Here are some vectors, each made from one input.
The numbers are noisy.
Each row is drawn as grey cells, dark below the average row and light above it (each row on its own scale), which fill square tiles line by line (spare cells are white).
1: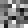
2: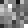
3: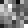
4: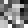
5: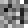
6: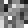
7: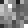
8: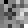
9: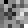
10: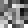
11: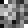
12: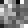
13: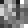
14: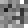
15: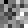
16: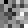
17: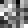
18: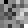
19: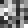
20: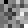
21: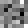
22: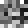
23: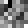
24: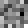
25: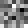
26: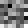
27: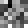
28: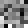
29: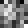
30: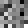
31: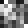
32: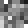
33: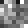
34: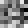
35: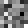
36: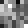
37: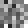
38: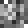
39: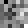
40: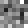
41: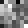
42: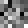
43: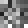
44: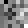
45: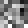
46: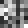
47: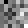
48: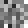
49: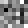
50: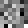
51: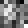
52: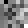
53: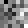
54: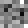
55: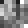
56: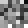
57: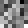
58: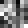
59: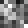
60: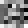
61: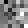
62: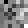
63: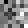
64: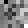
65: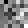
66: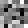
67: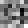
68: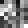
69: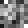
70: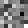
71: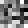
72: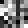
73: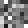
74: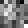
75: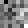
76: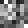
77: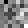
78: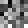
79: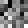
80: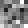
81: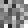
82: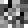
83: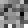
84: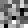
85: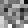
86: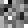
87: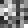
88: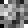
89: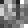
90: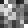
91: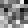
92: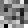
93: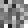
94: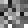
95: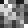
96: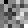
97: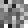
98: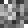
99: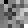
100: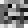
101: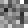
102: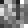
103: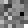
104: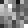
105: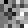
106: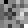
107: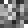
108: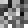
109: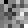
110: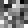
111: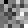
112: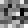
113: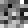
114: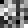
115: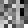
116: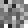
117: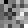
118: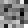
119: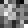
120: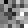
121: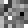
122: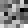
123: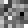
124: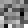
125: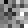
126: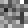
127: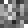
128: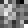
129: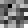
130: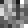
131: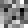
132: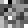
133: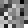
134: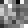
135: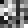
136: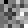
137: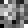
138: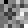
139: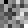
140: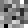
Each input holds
either a point on a 6-point line, or a list of up to two points on a 9-point line.
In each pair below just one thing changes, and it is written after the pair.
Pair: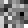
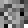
the place on the 9-point line in item 1 of the list
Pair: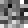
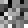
the place on the 9-point line in item 1 of the list
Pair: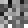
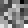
the place on the 9-point line in item 2 of the list
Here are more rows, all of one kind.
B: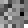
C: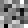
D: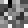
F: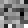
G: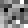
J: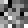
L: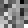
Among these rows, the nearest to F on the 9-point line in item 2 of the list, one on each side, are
B and C.
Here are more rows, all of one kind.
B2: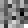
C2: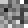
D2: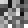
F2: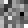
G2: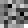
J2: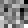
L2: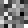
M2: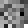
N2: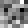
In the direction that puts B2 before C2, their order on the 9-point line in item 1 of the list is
G2, B2, N2, C2, J2, M2, D2, L2, F2.
